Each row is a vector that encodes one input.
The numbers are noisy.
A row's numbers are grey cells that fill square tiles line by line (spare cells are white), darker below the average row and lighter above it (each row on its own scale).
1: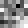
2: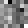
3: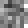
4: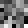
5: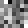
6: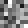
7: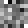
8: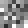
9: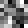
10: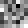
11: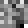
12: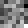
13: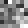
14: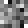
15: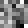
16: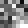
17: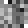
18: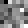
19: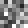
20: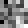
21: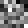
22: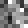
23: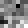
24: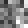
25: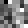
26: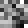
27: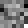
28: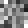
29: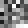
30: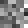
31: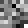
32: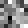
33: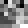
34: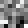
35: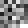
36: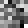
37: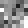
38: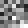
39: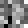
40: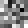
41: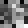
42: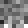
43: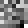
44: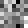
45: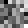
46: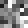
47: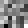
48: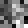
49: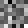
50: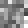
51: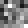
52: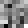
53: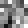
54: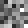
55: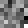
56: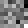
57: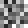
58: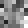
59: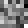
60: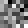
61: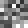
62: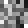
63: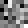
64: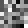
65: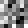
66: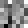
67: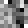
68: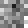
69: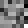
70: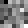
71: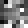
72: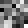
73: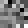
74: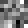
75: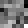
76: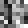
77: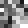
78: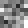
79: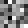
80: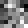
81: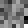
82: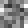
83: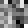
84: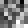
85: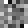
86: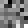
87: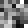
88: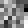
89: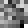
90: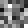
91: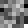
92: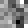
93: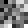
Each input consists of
a list of up to two items, each a point on a 5-point line and a true/false value.
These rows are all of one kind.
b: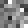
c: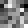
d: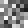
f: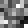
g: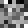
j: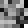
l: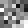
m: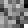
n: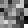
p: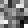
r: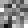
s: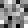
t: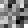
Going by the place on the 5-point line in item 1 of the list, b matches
d, r and t.
